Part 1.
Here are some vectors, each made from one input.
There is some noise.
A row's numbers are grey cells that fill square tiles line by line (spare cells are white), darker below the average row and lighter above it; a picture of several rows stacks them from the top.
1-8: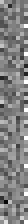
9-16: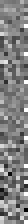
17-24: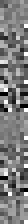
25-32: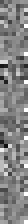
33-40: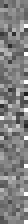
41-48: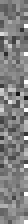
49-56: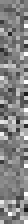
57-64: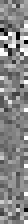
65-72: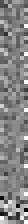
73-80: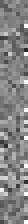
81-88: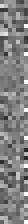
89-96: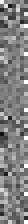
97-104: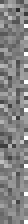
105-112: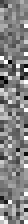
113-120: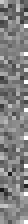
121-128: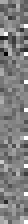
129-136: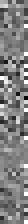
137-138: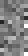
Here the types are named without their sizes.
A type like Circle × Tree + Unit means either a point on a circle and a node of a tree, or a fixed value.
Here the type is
Bool × Bool × Bool × Bool + Label.
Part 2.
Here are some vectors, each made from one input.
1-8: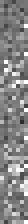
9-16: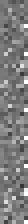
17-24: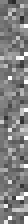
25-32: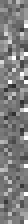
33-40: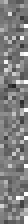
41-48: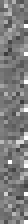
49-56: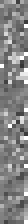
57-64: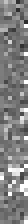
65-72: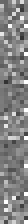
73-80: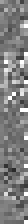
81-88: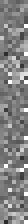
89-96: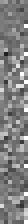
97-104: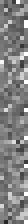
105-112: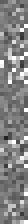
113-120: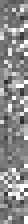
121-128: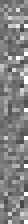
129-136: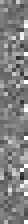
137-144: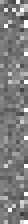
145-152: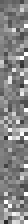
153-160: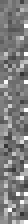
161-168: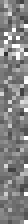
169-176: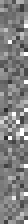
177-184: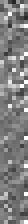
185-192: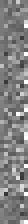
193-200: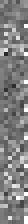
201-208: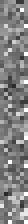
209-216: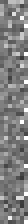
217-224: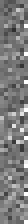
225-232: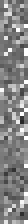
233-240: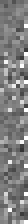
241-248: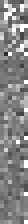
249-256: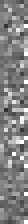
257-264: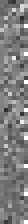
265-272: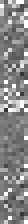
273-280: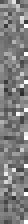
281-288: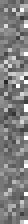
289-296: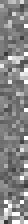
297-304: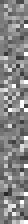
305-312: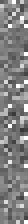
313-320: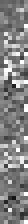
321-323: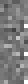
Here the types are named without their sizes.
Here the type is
Bool × Label.
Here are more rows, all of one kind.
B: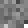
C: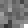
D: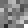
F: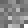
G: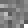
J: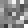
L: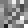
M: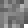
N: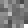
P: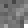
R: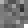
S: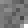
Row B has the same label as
J, L, M and N.
